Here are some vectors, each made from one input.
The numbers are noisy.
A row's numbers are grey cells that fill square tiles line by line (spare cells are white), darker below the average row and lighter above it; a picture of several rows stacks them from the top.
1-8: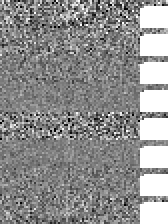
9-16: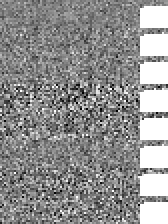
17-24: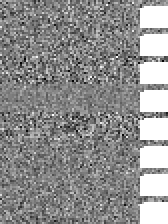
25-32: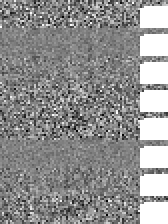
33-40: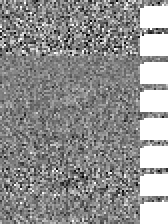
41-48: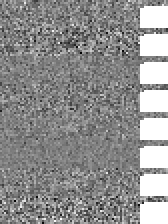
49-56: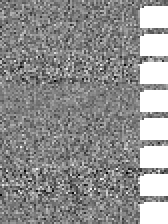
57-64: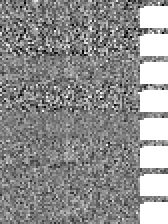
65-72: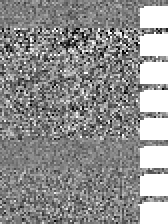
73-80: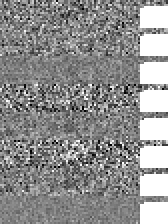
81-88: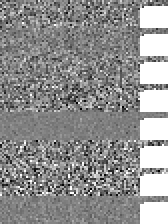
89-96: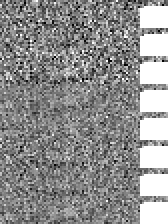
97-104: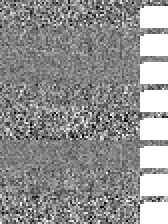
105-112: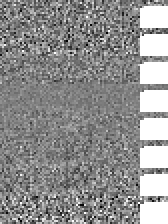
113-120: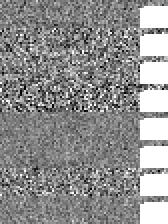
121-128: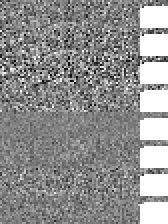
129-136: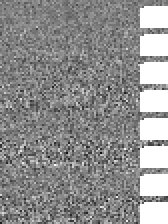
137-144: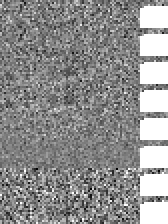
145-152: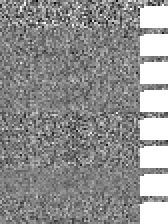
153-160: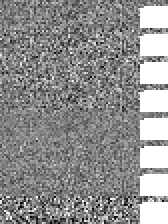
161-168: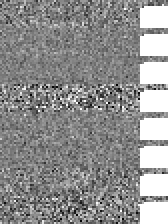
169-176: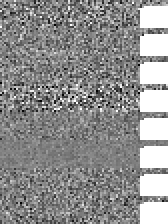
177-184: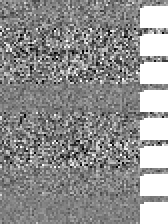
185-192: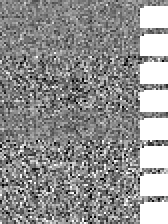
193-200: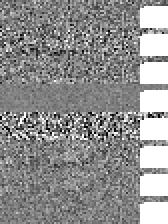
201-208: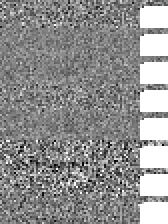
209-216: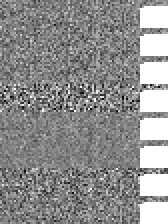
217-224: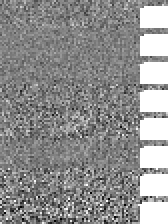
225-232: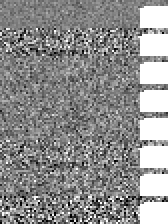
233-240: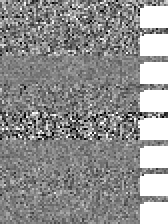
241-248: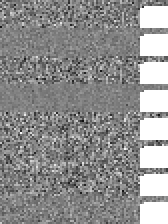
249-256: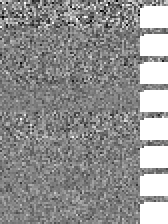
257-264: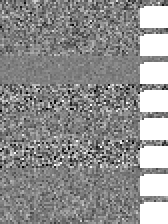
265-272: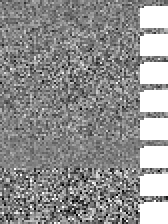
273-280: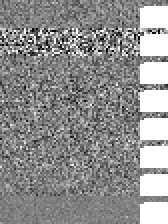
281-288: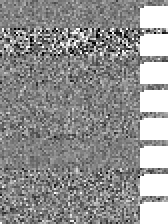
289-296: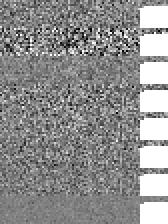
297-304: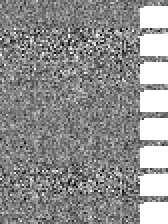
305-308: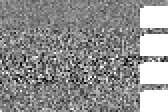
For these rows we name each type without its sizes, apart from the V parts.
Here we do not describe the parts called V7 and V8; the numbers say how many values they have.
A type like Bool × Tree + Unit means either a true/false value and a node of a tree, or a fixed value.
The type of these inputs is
(Bool × Tree × V8 + Line × Line × Line) × V7 + Label.
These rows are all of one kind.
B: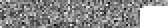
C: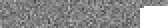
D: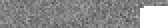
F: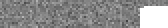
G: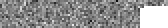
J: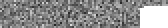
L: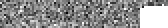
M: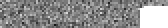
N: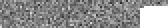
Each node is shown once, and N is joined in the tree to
B.
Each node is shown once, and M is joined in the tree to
C, D and L.
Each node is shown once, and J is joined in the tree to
F.
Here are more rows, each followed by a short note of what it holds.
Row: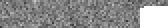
a node of a tree, a true/false value, a value of V7 and a value of V8
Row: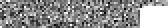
a node of a tree, a true/false value, a value of V7 and a value of V8
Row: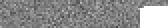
a point on each of three lines and a value of V7
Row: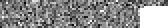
a point on each of three lines and a value of V7
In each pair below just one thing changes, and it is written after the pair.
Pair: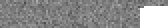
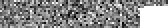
the value of V8
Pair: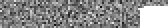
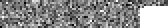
the node of the tree
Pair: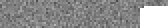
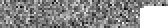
the value of V8
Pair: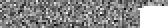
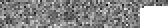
the node of the tree
